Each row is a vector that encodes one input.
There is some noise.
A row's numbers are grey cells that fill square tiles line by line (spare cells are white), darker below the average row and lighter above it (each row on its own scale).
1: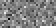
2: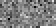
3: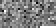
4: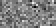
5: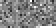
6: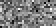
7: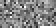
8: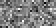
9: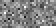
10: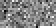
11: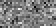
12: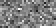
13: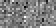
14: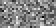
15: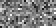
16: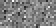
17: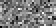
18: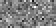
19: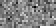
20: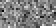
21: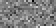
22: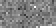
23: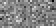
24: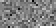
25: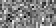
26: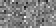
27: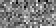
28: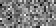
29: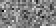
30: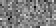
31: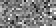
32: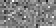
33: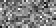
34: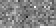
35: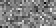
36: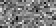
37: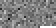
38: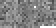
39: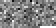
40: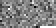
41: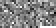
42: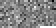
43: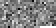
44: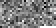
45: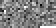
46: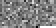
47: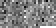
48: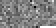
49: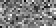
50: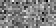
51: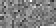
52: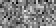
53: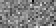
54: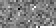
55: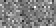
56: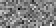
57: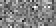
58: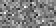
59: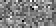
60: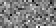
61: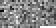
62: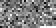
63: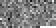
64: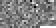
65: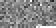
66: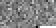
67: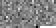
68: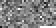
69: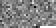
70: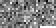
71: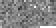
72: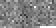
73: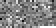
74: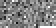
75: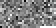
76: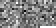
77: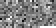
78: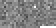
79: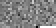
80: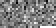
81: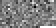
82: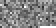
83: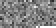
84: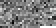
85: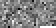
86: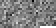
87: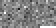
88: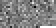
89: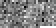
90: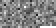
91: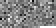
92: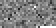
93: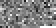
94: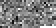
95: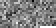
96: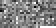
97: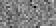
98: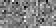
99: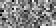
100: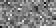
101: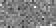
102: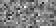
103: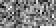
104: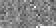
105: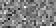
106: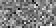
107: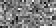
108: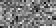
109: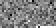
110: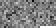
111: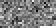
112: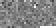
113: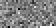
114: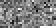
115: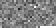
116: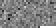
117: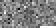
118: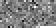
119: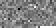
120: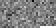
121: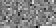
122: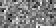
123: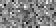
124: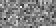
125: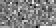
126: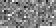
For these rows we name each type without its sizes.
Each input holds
a point on a line, together with a list of points on a circle.
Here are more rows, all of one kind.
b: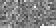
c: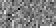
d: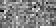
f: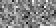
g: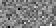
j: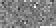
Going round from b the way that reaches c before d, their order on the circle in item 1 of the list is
b, j, g, c, d, f.
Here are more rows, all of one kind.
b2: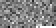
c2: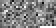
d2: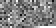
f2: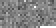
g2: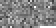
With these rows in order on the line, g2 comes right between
b2 and d2.
